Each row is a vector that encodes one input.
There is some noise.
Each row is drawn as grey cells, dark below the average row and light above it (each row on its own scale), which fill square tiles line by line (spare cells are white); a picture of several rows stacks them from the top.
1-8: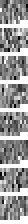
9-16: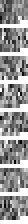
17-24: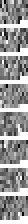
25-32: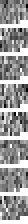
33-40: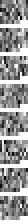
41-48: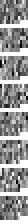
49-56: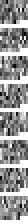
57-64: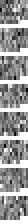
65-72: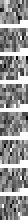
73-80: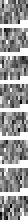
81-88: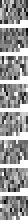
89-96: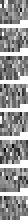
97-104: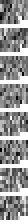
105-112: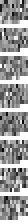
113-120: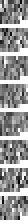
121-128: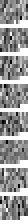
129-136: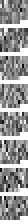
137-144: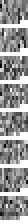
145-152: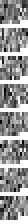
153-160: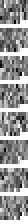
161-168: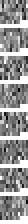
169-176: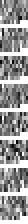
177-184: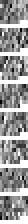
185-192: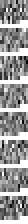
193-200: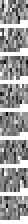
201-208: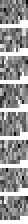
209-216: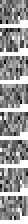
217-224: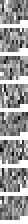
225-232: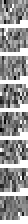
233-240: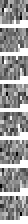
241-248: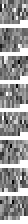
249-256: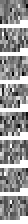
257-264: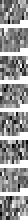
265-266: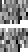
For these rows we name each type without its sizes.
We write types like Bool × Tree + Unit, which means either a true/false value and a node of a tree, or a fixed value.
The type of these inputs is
(Bool × Bool × Bool + Line) × Line.
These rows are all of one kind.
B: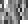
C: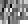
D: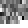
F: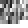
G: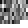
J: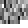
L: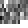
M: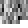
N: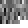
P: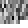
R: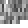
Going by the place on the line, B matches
L, M and R.
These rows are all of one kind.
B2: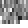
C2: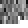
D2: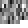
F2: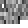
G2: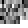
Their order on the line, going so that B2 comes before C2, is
D2, F2, B2, C2, G2.
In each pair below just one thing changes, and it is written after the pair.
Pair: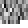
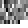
the place on the line
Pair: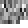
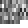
one of the three true/false values
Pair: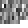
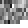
the place on the line
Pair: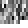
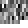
one of the three true/false values
